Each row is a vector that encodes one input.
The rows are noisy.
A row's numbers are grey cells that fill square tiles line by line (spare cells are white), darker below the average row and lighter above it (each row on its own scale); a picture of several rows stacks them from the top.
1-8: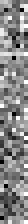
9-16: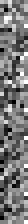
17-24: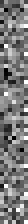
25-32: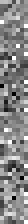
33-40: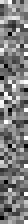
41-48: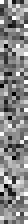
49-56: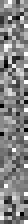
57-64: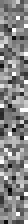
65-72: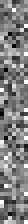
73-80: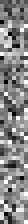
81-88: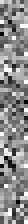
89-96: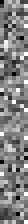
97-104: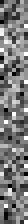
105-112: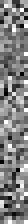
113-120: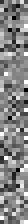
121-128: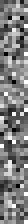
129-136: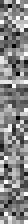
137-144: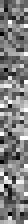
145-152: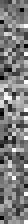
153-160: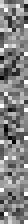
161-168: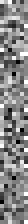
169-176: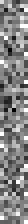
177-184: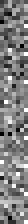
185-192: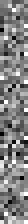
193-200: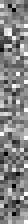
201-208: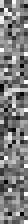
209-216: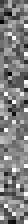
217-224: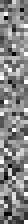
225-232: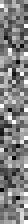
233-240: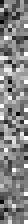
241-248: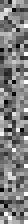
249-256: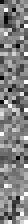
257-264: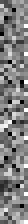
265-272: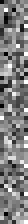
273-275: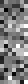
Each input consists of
a point on a 17-point line and five true/false values.
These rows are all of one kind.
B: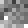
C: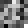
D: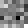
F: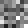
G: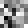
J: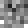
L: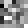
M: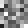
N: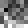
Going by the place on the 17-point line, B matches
D, J and N.
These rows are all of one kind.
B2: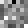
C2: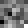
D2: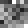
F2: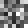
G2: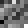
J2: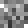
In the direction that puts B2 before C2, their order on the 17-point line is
B2, F2, J2, C2, G2, D2.
